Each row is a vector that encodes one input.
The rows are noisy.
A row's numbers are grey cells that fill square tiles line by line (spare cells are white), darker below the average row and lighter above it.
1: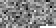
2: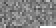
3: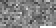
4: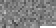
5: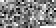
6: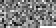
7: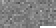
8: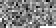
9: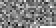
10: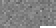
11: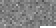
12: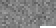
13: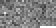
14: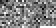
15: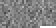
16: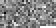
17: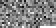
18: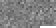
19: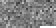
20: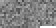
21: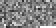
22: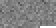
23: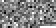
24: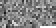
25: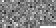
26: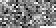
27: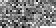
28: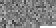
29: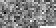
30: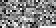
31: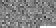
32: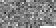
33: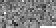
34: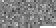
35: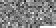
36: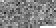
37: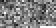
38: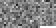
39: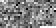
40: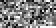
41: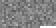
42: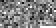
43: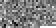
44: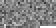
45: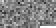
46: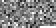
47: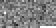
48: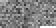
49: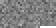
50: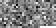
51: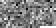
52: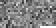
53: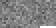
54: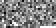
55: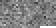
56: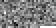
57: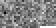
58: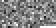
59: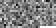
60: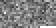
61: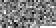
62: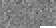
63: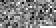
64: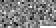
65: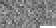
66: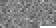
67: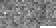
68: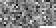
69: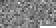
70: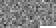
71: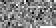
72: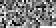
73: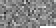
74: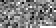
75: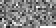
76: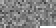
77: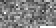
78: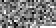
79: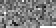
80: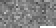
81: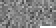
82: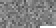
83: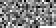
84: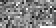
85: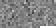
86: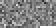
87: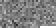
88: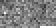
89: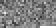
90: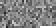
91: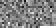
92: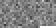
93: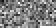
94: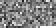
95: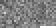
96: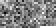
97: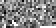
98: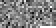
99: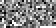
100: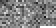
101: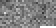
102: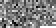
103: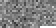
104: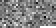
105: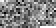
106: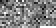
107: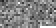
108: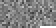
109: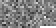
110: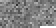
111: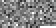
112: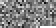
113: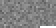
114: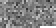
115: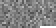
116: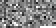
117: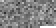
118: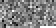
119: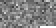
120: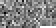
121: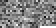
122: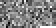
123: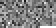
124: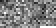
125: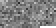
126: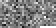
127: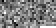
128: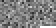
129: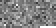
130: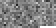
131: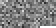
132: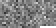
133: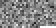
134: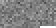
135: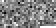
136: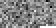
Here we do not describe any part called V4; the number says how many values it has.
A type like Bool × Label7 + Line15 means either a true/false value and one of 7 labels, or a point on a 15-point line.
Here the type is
Line5 + List2(Bool × V4).
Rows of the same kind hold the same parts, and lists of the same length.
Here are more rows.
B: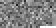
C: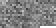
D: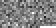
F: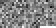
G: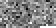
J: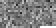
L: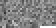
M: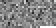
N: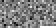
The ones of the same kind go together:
B
C, D, J
F, G, M
L, N

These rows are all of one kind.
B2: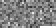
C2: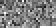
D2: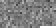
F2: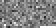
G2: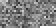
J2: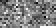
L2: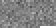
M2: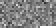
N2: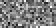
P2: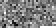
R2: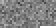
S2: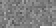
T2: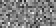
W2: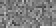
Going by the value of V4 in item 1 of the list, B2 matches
F2, P2, S2 and T2.
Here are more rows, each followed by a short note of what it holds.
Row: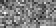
a list of one item
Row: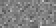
a point on a 5-point line
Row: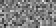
a point on a 5-point line
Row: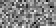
the empty list
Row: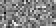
the empty list
